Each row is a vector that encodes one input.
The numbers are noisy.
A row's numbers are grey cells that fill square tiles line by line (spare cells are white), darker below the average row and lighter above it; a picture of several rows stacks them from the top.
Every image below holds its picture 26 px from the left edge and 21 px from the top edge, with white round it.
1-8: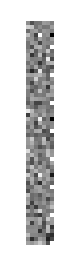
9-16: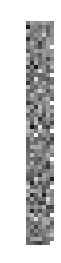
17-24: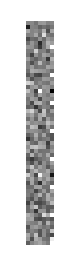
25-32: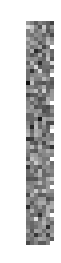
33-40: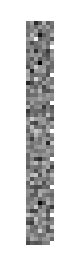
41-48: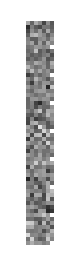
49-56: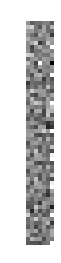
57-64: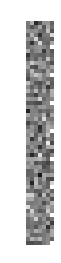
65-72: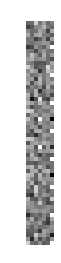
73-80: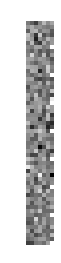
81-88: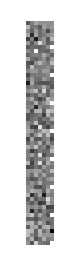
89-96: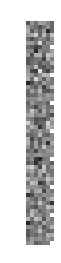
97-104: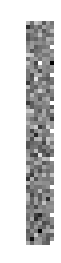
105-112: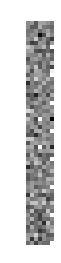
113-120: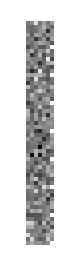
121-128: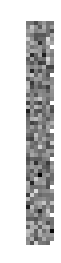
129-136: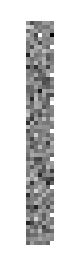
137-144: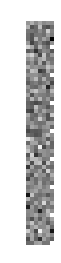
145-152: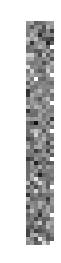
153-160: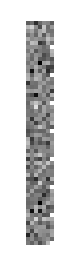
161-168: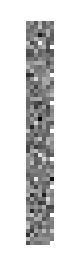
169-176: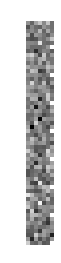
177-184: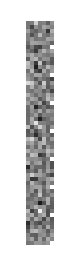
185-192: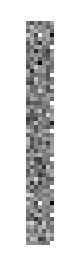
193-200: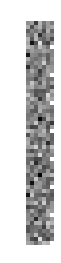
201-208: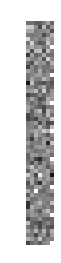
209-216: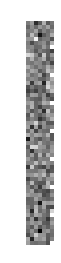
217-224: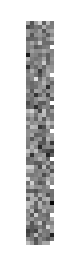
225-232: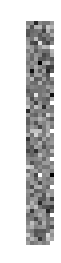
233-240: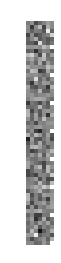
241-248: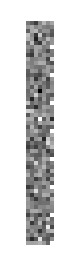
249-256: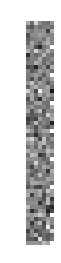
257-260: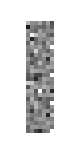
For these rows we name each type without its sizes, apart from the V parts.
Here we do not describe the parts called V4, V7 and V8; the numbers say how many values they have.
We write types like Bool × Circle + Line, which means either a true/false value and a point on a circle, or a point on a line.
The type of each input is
Bool × V7 + Tree × Tree + V4 × V8.
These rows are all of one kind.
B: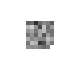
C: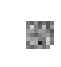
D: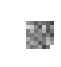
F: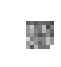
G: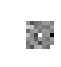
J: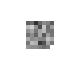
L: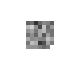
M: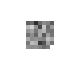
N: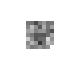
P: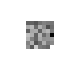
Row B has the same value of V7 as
J, L and M.
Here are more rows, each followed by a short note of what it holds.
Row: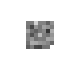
a node of each of two trees
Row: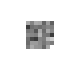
a node of each of two trees
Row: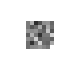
a value of V4 and a value of V8
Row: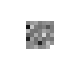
a node of each of two trees
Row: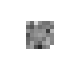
a node of each of two trees
